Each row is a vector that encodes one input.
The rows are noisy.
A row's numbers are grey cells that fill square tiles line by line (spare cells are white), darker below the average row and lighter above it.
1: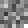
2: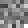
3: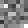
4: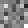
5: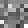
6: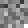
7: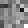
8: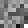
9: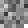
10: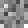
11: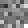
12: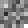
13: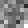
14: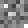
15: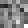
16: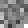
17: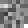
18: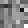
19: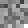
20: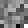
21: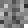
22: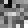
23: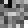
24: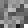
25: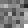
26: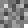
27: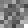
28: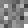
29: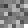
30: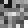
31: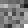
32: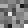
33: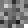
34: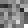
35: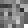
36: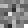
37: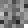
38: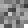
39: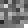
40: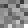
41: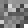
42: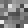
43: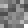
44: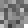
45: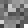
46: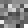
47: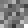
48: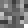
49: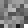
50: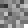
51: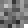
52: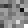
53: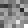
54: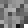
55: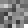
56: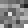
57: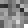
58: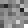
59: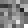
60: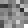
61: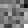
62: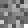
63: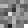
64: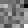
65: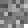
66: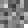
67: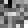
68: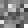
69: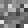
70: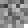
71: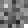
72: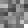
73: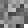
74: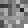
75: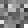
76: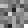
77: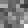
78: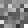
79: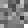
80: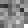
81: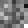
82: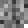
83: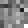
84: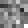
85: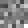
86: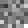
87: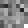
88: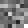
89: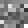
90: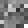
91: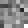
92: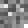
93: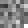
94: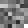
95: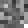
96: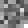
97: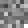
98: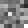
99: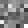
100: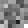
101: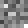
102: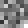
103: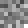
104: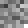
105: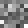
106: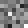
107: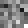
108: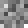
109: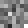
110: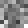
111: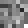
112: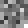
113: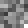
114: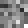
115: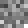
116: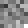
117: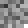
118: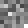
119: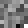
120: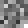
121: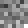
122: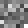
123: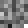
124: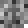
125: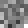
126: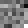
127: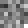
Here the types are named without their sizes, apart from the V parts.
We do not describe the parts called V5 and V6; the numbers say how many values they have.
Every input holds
either a value of V5 and a value of V6, or a list of points on a line.
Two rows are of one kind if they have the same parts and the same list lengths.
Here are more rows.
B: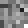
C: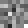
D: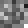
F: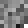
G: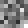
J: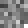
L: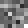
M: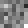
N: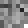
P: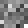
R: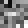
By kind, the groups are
B, J, N
C, D, G, L, M
F, P
R

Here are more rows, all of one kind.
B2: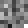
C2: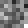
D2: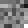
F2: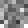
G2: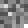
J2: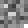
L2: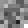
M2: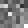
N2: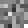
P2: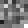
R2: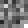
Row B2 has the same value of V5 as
C2, P2 and R2.
